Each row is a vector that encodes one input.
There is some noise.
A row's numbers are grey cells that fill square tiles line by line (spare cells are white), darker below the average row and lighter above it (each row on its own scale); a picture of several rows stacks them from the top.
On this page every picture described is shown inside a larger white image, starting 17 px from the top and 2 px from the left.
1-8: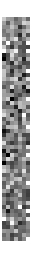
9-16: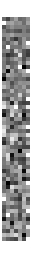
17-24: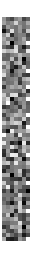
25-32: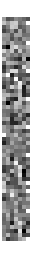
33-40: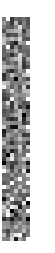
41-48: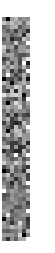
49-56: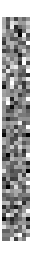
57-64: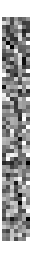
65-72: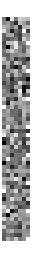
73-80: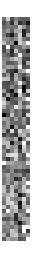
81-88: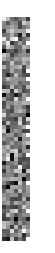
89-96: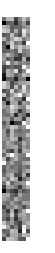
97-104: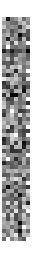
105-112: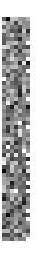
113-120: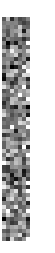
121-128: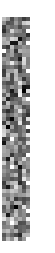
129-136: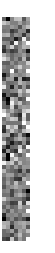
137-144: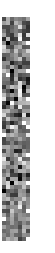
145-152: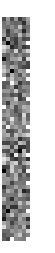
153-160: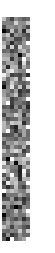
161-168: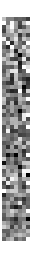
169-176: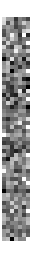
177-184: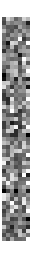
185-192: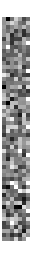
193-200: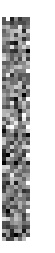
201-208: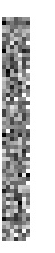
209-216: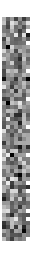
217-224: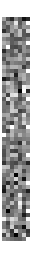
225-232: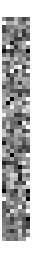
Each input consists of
a node of an 11-node tree, together with either one of 7 labels, or a point on a 10-point line.
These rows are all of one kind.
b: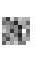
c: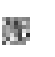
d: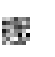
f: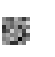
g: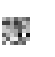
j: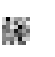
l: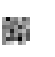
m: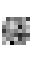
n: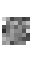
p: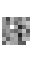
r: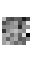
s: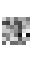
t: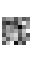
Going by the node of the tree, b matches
f, j and s.
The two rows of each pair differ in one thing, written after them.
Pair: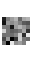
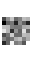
the place on the 10-point line
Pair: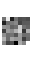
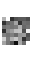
the node of the tree
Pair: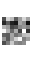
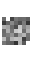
the place on the 10-point line
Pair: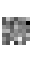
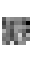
the place on the 10-point line
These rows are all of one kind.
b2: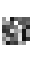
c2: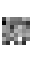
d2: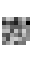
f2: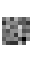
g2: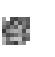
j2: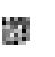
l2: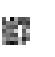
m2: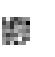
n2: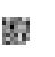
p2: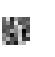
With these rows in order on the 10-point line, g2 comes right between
d2 and m2.
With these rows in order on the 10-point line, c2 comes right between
l2 and n2.
